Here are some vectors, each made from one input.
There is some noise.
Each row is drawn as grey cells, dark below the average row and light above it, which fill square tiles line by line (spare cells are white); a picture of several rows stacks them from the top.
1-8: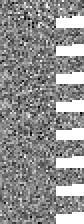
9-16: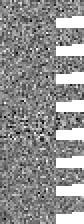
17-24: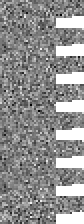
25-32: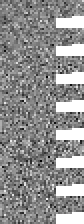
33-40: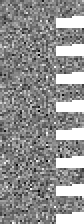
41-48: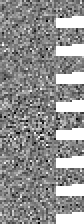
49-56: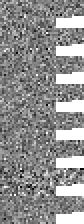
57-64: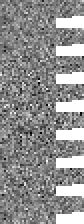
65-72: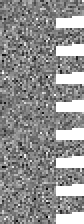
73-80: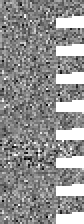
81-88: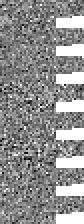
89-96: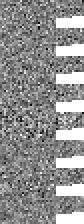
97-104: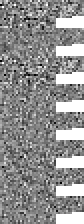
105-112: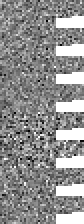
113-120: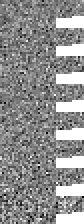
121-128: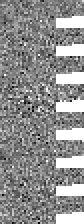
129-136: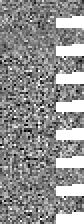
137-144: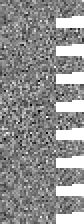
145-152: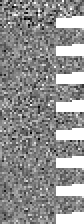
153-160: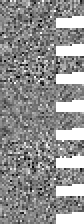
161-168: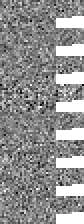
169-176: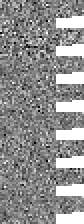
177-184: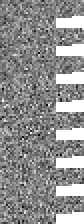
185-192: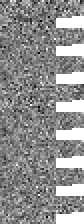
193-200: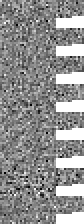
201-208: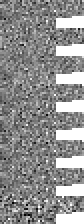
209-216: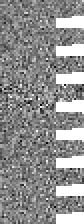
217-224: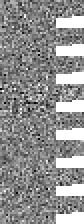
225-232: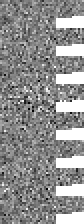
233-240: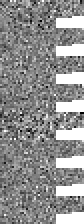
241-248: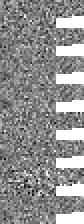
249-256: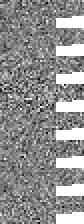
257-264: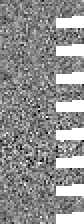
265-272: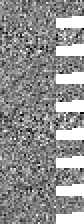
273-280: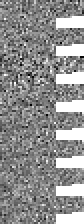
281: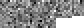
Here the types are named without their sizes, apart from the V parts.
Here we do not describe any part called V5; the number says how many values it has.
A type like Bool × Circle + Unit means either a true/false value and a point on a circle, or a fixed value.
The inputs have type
Label + (Line × V5 + Tree) × V5.
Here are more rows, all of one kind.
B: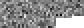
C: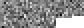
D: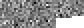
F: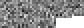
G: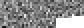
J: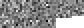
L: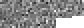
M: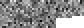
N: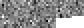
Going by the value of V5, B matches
C, F and G.
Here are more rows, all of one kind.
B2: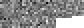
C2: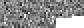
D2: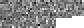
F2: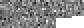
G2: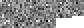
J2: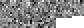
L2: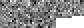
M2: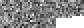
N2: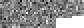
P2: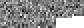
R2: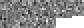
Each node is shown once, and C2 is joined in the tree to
B2, D2 and F2.
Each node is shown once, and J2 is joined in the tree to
L2.
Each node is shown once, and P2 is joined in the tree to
R2.
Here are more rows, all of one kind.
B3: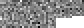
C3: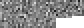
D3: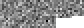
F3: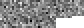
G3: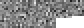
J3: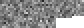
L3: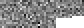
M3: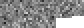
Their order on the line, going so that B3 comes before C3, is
F3, D3, M3, L3, J3, G3, B3, C3.
